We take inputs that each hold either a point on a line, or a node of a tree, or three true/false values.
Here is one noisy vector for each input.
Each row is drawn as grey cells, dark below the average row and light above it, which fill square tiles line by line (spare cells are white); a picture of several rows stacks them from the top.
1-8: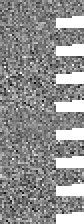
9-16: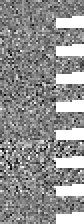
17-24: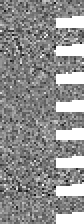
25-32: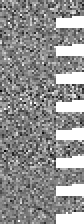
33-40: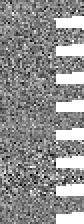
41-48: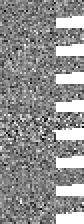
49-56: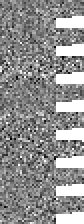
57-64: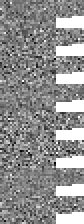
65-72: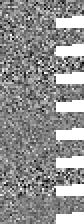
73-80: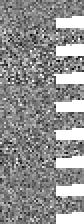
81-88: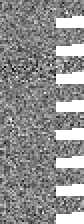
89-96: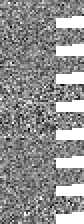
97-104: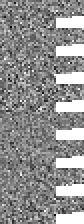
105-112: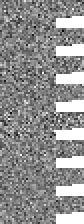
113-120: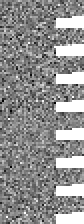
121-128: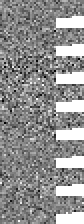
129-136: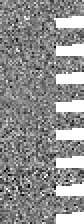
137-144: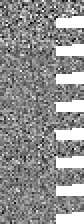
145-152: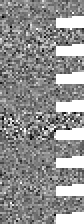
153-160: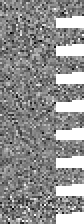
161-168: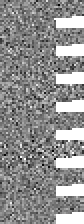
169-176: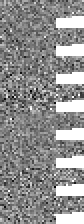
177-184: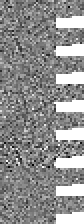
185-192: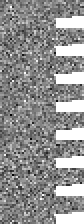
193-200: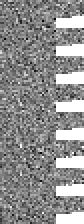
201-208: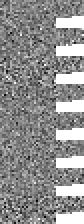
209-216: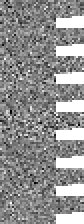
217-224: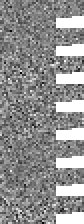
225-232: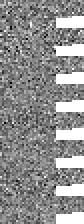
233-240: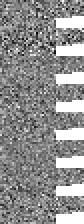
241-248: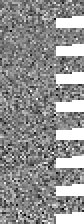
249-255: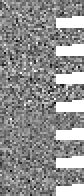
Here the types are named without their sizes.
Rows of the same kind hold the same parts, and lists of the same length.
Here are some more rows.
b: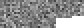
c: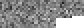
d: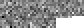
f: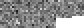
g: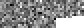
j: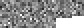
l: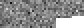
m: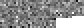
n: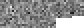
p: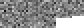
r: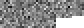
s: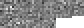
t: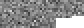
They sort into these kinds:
b, f, l, n, r, s, t
c, j, p
d, g, m

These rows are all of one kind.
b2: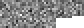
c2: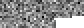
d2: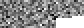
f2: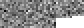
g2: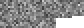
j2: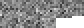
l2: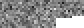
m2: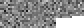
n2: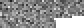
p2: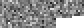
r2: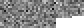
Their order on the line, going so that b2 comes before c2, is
p2, b2, j2, l2, n2, c2, g2, m2, r2, f2, d2.
